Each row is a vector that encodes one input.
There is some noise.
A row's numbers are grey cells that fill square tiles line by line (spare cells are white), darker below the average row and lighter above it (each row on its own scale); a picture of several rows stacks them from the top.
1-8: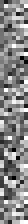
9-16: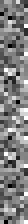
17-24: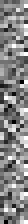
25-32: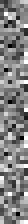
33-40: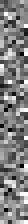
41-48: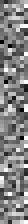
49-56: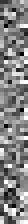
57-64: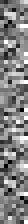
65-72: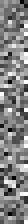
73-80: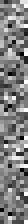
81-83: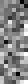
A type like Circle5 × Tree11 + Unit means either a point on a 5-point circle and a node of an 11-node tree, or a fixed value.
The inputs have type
Bool × (Tree8 + Unit) + Line6.
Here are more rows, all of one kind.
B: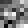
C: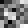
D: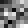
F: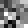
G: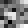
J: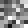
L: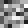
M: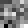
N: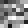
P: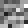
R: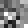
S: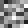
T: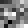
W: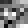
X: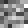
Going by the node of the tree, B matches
D, T, W and X.
